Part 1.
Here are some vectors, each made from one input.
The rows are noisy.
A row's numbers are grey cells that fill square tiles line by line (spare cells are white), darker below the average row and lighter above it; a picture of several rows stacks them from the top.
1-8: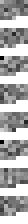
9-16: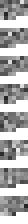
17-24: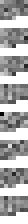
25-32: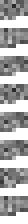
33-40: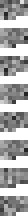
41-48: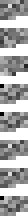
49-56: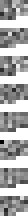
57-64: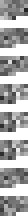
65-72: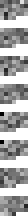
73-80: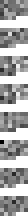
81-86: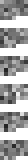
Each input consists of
one of 9 labels.
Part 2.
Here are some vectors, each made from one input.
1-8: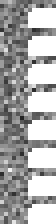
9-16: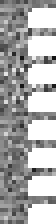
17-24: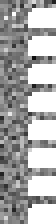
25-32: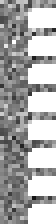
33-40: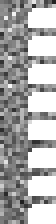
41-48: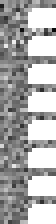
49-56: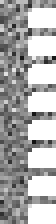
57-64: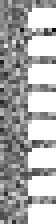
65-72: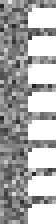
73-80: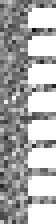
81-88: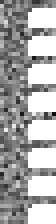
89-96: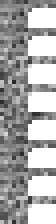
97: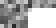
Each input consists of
a point on a 16-point line.
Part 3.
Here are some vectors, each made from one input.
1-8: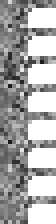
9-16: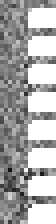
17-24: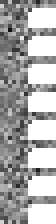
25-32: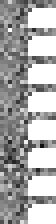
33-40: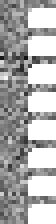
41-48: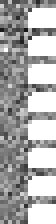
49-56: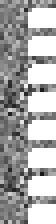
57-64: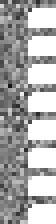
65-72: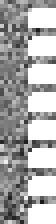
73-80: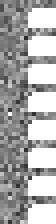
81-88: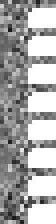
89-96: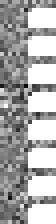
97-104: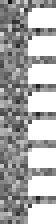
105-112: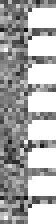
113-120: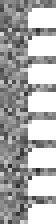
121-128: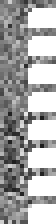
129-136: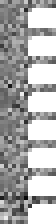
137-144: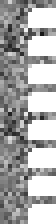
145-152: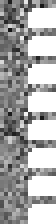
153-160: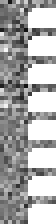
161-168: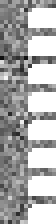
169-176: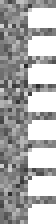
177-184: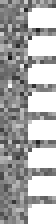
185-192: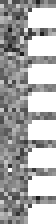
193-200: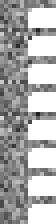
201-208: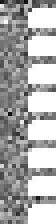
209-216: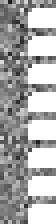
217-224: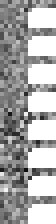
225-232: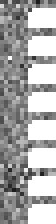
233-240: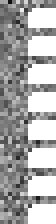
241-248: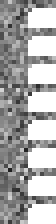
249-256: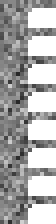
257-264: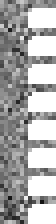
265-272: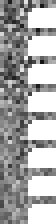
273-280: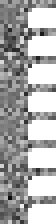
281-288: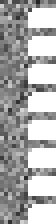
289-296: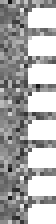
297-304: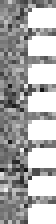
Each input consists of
a point on a 10-point line.
